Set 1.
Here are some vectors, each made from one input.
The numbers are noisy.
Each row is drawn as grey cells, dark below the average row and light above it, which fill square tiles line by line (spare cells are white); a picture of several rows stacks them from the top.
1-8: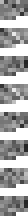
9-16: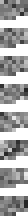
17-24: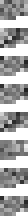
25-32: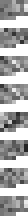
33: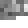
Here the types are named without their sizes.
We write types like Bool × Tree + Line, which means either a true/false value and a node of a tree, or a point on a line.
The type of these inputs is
Circle + Unit.
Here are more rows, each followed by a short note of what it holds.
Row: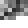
a fixed value
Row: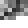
a fixed value
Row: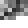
a fixed value
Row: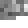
a point on a circle
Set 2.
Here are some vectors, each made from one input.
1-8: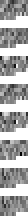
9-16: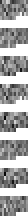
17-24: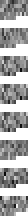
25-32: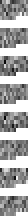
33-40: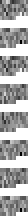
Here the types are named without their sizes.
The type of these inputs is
Line.
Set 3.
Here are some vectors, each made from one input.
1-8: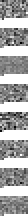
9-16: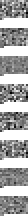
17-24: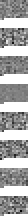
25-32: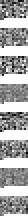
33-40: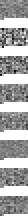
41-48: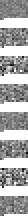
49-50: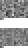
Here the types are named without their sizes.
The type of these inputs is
Line.
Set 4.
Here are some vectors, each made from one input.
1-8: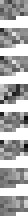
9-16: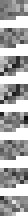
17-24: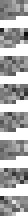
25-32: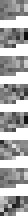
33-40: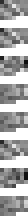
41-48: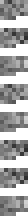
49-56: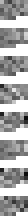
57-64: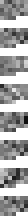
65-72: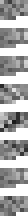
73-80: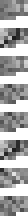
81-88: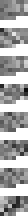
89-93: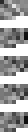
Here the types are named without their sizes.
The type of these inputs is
Circle + Unit.
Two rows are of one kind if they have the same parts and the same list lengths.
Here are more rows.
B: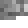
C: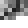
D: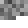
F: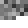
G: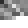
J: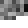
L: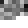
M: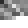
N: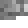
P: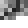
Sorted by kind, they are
B, D, F, G, J, L, M, N
C, P

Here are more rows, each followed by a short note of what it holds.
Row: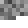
a point on a circle
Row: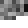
a point on a circle
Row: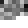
a point on a circle
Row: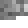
a point on a circle
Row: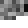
a point on a circle
